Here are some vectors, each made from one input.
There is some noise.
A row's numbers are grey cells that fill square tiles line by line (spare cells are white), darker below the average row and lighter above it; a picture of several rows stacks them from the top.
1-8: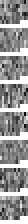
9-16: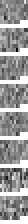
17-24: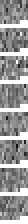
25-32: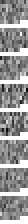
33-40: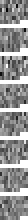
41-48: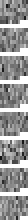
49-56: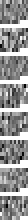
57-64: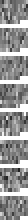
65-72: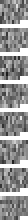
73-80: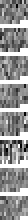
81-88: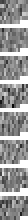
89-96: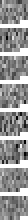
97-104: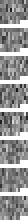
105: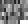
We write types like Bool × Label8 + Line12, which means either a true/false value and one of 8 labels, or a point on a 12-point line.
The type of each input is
List3(Line7).
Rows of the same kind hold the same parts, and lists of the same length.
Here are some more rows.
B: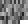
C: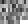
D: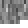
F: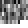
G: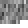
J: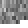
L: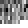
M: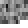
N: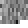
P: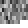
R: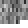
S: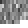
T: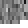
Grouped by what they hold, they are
B, F
C, D, P, R, T
G, J, N, S
L, M

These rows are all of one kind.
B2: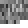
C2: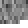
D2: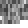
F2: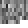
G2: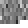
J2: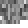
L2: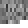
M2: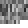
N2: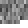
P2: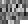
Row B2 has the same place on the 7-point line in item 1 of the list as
F2, L2, M2 and P2.
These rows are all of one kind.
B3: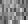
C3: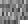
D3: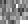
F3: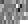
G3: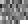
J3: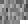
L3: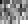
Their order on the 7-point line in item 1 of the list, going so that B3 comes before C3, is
B3, J3, C3, G3, F3, L3, D3.
